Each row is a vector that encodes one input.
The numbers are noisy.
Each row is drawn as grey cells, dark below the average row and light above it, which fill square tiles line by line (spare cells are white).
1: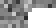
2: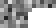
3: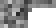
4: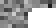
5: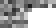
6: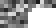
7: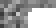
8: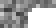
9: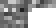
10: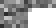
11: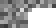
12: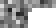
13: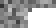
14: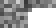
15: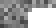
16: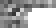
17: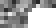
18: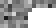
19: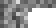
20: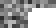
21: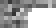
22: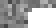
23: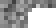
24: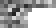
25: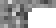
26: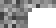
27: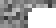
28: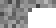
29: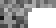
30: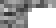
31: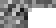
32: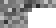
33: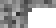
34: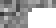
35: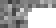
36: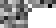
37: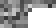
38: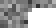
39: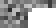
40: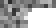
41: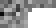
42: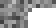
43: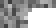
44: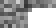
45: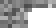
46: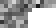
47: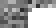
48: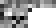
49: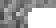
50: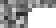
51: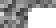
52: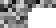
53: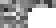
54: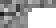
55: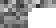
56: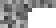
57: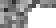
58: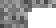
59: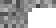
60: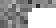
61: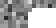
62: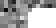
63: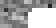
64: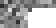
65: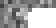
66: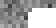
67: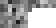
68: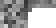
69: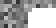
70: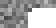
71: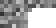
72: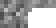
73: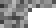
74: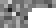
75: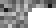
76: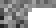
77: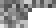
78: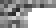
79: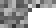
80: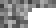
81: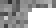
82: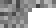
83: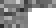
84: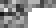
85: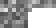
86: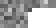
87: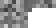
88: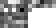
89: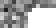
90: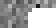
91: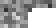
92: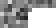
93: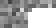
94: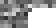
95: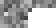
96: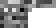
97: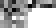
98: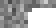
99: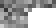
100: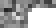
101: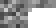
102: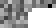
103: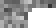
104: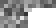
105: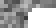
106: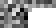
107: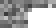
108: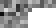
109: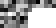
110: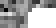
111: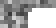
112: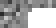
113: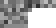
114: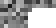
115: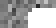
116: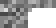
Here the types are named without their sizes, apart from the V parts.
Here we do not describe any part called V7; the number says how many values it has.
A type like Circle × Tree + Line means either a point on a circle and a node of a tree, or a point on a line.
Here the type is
Line × (Line + V7).
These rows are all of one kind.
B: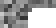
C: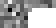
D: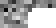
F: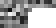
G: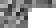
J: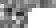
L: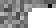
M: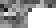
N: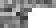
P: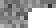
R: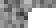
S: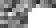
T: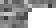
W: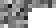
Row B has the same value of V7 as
F, S and T.
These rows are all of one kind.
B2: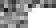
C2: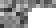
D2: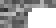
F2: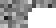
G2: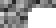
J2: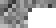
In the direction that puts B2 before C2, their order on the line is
B2, D2, J2, F2, C2, G2.
